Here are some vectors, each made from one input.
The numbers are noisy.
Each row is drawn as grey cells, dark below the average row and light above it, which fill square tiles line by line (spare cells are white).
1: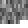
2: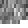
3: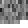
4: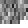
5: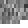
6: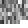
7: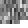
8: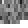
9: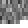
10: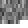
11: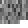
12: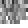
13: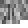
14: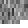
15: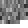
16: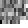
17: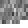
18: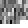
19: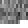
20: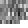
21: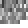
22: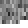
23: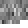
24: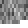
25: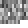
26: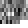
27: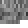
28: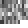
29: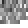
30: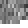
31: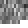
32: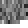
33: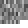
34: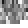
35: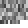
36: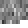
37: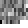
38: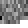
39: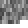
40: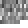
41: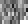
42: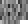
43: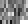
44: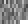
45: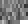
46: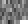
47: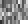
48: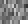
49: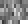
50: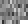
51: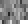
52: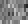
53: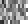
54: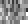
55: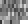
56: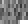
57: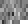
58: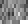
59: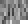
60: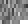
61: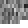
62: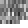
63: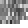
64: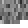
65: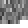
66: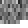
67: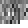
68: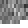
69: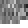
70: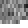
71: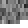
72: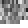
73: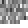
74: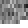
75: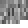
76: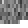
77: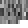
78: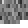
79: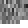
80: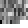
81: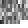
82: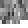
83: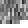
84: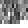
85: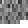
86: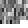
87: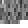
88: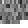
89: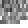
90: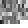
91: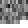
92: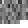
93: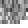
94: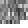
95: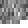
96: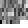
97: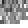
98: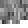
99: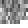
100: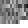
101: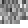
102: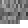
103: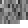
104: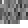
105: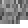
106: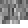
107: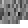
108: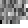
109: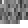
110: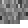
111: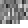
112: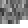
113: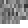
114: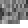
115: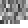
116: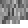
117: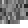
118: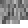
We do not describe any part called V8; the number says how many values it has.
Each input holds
a true/false value, together with either a point on a 9-point line, or a value of V8.
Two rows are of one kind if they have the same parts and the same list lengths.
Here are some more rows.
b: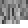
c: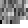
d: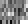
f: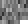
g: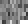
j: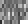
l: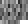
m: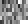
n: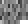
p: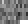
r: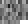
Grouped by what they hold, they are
b, f, g, l, n, p, r
c, d, j, m

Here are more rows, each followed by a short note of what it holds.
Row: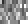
a true/false value and a value of V8
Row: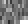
a point on a 9-point line and a true/false value
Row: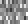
a true/false value and a value of V8
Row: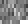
a point on a 9-point line and a true/false value
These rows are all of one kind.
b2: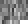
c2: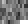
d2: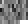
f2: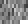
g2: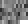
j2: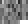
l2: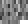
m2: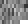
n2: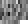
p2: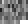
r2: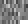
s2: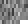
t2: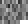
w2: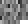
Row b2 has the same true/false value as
f2, m2, r2 and s2.
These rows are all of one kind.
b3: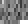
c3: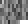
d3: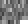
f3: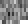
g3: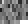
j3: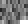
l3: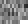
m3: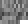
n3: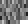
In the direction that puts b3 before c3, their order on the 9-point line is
d3, j3, l3, n3, m3, b3, f3, c3, g3.
